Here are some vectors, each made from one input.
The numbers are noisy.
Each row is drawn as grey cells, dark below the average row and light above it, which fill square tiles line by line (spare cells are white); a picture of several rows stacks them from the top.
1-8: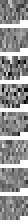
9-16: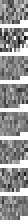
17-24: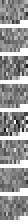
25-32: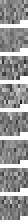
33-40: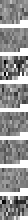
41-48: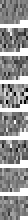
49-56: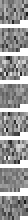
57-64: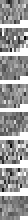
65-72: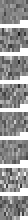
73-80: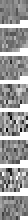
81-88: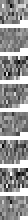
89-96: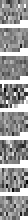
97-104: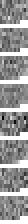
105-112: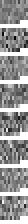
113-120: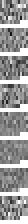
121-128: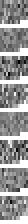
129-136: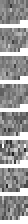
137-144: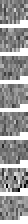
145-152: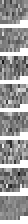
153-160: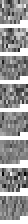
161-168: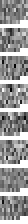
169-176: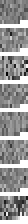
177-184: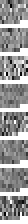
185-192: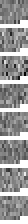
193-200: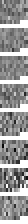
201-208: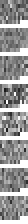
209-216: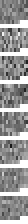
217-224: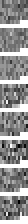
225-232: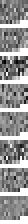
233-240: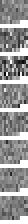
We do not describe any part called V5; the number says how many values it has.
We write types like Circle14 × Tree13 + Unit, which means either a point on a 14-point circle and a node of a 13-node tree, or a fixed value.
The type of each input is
Bool × Bool × Bool + Label6 × Tree7 × (Tree9 + V5) + Unit.
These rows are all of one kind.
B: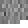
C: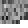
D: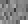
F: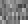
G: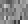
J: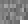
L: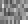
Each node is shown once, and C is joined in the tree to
B and G.
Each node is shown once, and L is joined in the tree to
J.
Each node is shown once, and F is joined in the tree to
D and G.
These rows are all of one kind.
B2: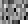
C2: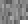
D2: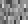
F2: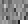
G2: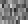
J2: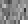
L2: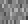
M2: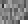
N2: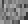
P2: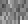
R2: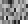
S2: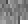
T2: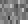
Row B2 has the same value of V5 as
F2, J2 and T2.
